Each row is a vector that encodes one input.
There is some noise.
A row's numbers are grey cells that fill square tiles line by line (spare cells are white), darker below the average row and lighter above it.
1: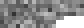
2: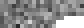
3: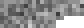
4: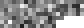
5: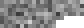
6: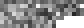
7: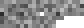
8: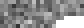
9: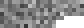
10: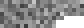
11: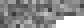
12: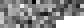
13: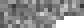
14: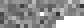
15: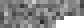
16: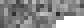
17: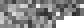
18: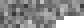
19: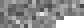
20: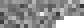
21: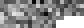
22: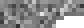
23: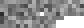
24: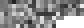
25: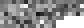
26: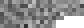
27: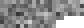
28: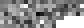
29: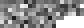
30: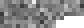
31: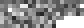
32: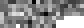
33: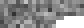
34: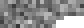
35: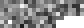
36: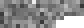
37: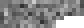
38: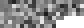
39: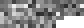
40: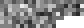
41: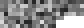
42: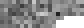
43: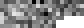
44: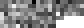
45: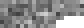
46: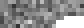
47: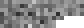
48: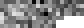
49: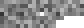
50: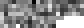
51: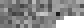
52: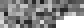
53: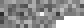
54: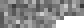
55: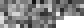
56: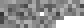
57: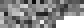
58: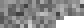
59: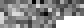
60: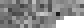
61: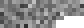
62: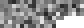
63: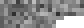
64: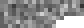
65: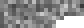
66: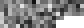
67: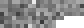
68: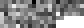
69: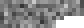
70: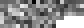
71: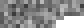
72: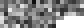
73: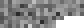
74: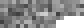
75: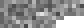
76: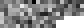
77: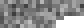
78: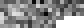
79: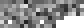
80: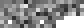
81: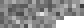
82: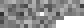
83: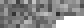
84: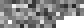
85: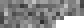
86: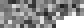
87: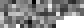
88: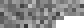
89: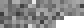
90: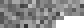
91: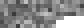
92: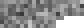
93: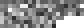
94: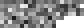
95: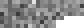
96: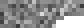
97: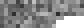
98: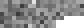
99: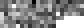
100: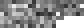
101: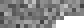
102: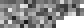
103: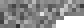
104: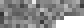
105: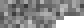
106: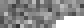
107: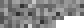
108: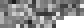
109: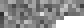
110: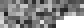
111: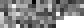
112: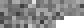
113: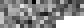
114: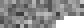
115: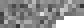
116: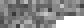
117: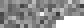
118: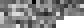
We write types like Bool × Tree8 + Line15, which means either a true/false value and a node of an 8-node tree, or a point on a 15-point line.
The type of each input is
Bool × Line10 + Line4 × Line6.
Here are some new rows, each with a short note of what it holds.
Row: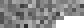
a point on a 10-point line and a true/false value
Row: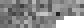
a point on a 10-point line and a true/false value
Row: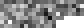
a point on a 4-point line and a point on a 6-point line
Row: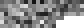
a point on a 4-point line and a point on a 6-point line
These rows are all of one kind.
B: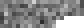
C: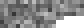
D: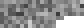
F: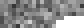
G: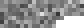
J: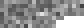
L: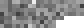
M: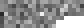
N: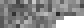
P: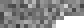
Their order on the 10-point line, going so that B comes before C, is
B, L, P, G, M, J, D, F, C, N.
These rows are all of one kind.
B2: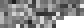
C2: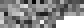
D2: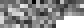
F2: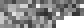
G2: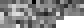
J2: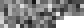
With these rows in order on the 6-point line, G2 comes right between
B2 and F2.
